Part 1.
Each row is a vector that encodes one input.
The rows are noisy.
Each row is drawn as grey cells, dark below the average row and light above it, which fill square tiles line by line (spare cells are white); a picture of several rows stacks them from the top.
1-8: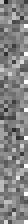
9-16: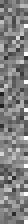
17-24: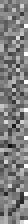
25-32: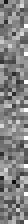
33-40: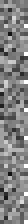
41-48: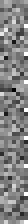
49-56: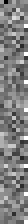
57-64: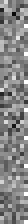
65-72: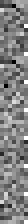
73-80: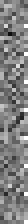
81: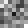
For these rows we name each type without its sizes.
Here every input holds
a point on each of two lines.
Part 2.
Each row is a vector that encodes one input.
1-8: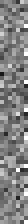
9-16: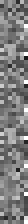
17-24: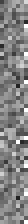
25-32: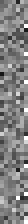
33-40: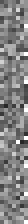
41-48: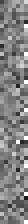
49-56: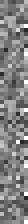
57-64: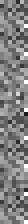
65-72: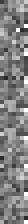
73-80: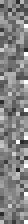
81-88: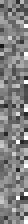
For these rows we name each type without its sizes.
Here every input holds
a point on a line.
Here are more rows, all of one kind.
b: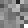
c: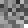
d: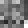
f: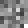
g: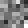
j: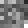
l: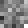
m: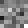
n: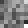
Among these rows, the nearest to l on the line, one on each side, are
m and n.
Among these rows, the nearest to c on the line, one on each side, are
b and j.
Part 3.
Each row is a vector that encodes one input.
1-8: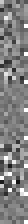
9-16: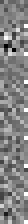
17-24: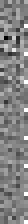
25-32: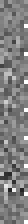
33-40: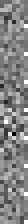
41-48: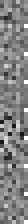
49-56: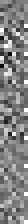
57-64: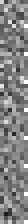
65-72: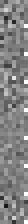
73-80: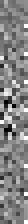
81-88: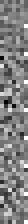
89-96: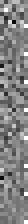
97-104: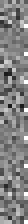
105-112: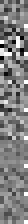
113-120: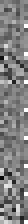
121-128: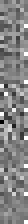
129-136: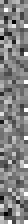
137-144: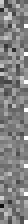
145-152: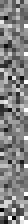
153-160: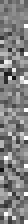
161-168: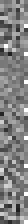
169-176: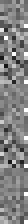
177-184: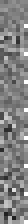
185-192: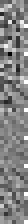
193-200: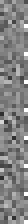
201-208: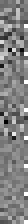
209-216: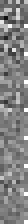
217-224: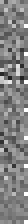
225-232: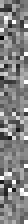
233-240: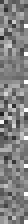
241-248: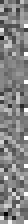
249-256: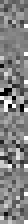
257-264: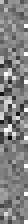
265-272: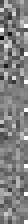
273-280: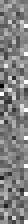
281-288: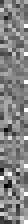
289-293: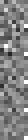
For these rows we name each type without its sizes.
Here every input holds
a point on a line.
